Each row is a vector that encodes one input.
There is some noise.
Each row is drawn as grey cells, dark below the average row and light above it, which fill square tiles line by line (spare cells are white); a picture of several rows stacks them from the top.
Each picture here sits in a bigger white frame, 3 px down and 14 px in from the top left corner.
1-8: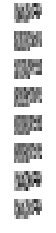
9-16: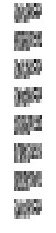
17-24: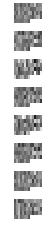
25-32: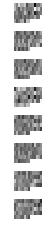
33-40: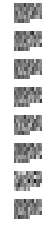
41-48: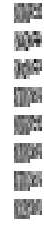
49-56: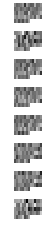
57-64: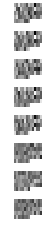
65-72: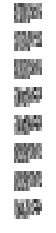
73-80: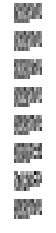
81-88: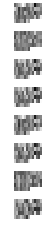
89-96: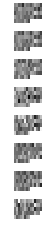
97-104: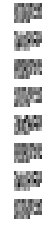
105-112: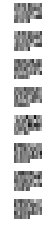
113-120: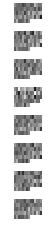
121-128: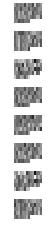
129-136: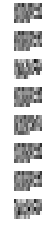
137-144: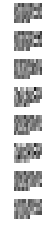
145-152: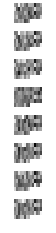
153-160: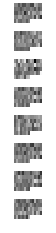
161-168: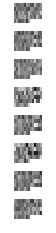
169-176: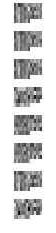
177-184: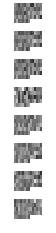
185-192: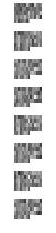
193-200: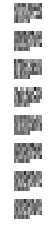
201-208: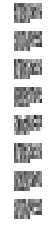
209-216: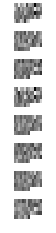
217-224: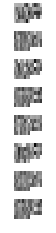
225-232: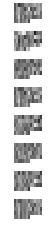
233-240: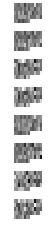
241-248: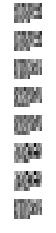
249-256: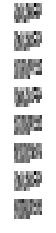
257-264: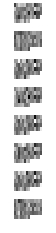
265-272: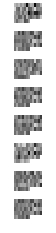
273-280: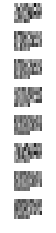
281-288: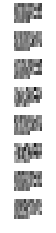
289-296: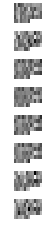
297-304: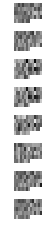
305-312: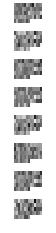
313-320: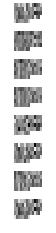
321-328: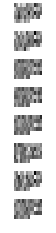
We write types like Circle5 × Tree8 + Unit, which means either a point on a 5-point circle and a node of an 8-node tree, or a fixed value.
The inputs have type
Bool × Label5 + Line11.
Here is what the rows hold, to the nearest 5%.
About 30% of them hold one of 5 labels and a true/false value. The rest hold a point on an 11-point line.
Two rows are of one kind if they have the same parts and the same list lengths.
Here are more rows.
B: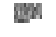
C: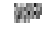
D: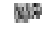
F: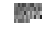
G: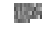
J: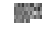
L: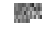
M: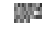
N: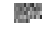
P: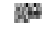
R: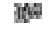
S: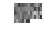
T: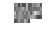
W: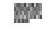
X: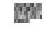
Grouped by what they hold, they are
B, F, G, J, L, M, N, S, T, W, X
C, D, P, R

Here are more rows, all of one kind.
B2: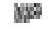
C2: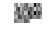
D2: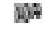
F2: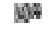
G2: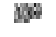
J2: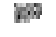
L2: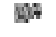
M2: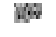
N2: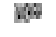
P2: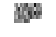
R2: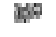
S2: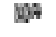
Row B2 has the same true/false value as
J2 and R2.
